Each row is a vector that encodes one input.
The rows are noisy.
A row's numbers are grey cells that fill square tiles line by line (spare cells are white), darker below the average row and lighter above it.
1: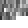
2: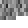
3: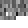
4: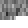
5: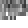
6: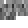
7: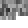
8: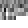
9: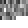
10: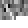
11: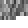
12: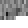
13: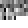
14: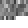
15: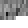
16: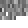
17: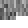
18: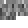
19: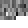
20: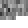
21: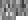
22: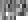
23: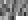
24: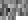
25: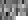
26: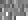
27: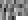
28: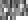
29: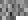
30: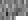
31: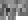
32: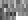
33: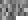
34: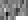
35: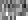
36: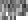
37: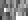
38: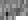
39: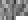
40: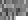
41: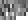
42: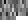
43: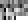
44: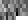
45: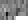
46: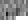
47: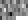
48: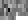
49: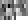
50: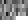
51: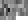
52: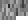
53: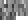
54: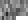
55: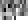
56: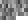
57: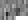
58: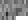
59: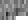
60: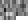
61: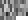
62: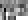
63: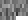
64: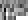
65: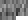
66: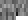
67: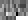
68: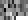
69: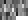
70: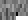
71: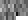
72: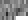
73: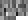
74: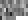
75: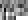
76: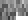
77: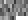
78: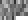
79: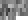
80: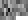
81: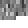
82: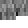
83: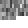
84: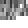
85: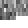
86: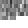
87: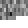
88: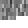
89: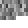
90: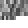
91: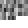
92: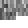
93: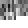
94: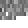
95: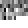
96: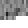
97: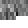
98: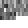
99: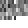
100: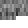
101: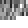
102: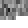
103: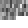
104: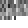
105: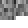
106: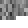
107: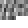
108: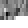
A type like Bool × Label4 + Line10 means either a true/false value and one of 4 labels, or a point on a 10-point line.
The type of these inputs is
(Label5 + Line5) × Line5.
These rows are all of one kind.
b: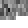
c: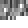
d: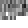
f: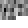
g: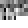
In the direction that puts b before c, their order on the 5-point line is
g, d, f, b, c.
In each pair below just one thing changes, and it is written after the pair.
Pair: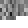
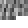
the label
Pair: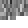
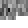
the label
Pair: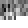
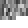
the place on the 5-point line
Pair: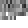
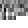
the label
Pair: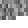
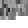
the label
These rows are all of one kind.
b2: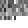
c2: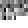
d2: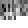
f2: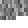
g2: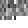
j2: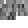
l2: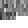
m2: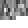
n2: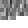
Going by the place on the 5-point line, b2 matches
c2, d2 and g2.
